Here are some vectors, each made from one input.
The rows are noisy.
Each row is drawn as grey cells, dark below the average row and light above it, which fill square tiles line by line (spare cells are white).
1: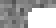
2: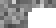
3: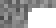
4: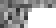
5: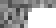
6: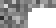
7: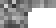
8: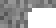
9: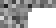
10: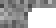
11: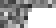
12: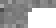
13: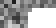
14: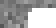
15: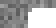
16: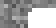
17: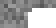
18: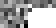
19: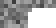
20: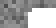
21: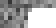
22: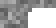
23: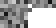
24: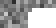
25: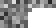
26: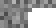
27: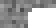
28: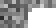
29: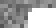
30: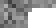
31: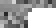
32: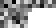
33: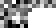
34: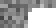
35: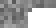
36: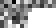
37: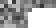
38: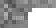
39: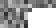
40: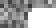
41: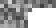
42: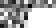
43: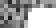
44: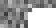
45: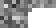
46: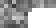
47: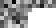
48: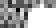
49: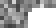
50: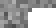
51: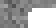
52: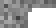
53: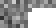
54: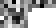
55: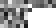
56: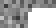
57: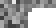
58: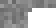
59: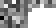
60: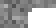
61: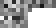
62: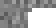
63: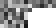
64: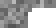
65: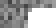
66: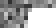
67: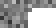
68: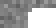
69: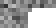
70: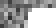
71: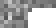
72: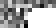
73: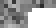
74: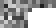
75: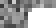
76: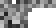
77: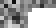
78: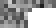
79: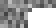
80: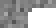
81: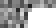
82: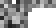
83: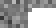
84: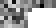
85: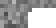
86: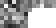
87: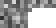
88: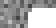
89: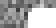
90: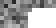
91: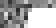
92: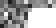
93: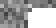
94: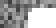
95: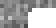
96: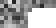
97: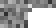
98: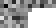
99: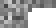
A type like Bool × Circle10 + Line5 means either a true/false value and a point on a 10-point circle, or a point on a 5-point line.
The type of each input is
Bool × (Circle5 + Line9).
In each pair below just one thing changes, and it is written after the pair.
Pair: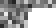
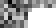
the place on the 5-point circle
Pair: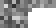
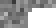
the place on the 5-point circle
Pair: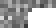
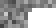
the true/false value
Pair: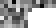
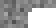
the place on the 5-point circle
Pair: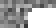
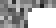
the place on the 5-point circle
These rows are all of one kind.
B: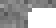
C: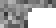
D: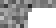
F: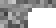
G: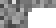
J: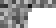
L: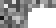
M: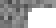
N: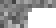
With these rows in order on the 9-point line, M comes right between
D and G.
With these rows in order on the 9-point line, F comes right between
C and L.
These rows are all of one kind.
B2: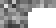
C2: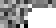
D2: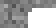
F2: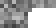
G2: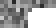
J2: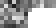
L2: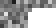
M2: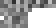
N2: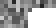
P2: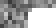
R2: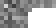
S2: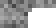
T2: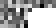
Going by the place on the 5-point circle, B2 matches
G2, M2 and R2.
